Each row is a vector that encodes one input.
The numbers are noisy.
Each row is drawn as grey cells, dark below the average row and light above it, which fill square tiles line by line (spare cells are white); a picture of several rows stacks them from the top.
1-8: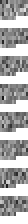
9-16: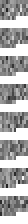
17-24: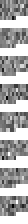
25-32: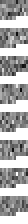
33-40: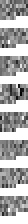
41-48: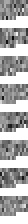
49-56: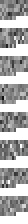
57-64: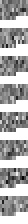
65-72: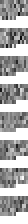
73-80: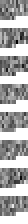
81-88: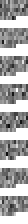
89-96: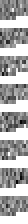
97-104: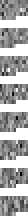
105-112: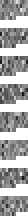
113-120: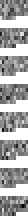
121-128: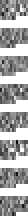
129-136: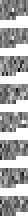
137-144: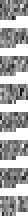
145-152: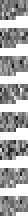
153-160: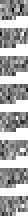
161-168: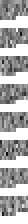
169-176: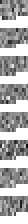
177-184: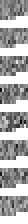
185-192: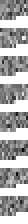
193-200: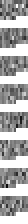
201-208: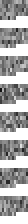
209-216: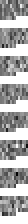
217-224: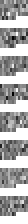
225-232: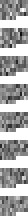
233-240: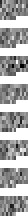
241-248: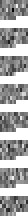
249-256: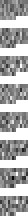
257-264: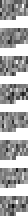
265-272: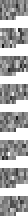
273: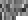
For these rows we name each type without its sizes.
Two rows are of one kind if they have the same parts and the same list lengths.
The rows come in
4 kinds.
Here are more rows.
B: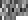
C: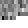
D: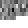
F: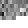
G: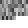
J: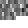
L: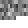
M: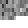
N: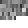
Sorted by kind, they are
B, D
C, F, G, M, N
J
L

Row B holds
a point on a circle and a point on a line.
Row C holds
a point on each of two circles.
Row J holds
a point on a line.
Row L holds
a point on a circle.
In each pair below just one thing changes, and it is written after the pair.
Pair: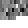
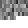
the place on the line
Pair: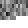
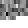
the place on the line
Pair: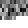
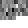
the place on the line
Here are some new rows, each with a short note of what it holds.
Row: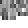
a point on each of two circles
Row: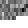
a point on a line
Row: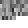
a point on each of two circles
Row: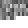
a point on a circle and a point on a line
